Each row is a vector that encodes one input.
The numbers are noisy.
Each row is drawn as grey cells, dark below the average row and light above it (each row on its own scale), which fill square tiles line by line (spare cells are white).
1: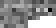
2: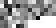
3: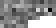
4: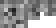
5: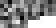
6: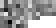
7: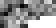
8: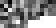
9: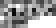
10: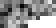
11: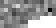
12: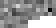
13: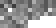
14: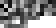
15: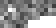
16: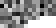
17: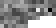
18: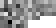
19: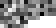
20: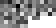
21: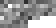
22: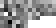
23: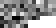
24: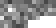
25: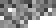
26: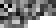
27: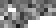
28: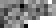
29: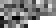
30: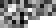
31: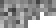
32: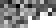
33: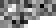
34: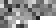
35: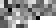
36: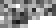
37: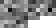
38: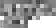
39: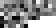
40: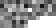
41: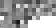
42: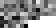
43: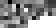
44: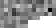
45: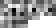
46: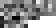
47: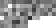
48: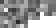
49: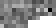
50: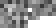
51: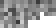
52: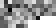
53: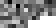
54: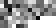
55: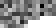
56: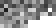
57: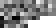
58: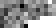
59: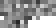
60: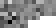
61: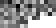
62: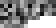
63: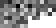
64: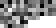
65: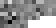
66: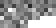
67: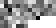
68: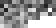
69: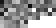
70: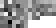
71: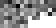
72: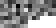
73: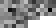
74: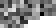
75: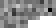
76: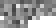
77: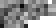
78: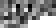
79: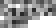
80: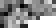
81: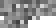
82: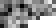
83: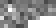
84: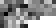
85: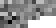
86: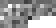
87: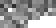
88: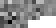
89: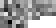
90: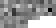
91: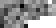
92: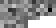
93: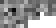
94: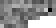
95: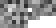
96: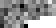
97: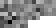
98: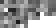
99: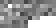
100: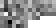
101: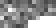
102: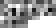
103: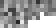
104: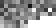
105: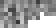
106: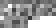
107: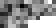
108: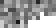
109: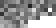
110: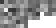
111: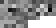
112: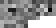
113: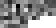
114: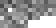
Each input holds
either a point on a 6-point circle, or a point on an 8-point circle and a true/false value.
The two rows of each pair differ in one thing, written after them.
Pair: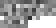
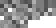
the true/false value
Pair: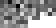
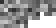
the true/false value
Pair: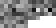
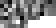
the true/false value
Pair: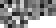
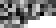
the place on the 8-point circle
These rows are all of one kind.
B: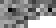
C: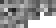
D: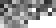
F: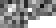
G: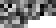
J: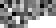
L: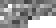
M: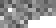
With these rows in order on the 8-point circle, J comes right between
F and G.
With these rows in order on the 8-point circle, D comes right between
C and M.
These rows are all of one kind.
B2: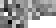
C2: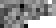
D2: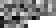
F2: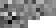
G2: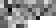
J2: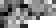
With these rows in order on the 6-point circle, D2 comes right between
C2 and F2.
